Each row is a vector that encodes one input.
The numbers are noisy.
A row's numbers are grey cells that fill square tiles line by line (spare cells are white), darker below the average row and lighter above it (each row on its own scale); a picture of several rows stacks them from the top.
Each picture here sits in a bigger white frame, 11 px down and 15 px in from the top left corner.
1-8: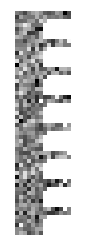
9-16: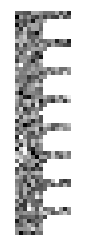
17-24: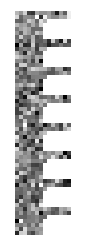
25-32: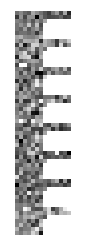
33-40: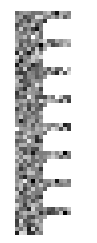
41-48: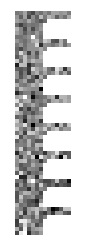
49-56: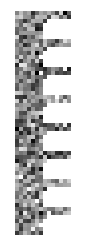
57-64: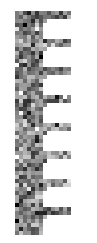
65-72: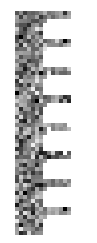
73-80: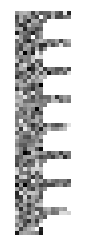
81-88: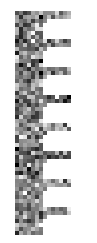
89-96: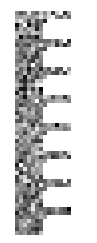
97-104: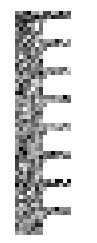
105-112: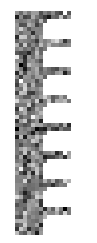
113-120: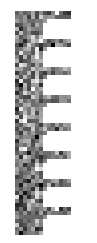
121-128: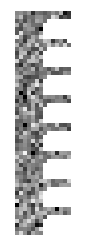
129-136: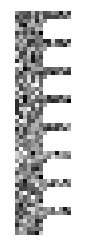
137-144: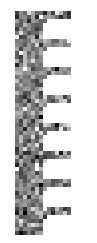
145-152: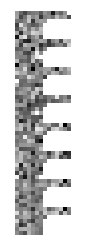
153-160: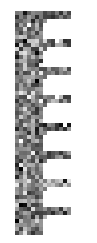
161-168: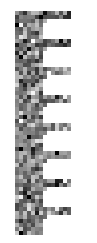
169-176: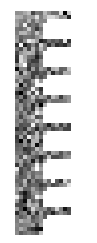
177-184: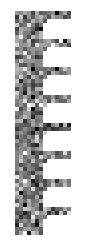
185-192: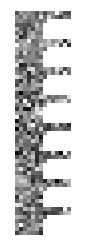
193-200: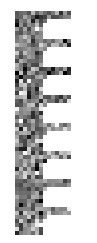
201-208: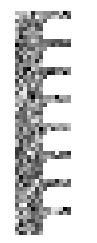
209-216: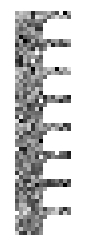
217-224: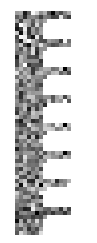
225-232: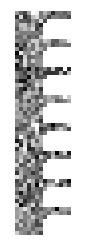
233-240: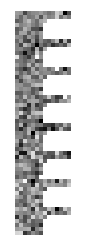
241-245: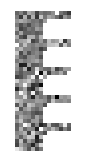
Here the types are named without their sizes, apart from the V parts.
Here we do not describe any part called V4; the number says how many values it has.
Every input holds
either a point on a circle, a point on a line and a true/false value, or a value of V4.
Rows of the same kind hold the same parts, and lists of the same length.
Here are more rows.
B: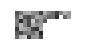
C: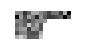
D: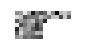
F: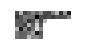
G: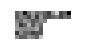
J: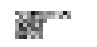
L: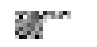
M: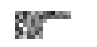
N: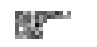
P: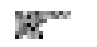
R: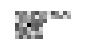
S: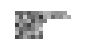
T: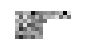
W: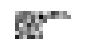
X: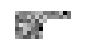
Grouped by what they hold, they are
B, D, G, J, L, N, P, R, T, X
C, F, M, S, W

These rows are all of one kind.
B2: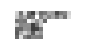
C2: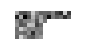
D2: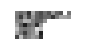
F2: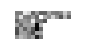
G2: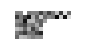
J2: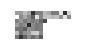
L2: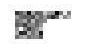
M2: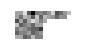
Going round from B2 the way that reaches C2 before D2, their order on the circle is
B2, C2, D2, F2, J2, L2, M2, G2.
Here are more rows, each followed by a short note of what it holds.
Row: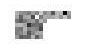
a point on a circle, a point on a line and a true/false value
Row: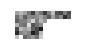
a point on a circle, a point on a line and a true/false value
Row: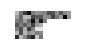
a value of V4
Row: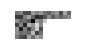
a value of V4
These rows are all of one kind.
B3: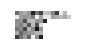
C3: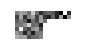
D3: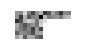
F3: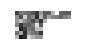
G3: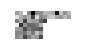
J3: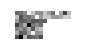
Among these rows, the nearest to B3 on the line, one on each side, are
F3 and G3.
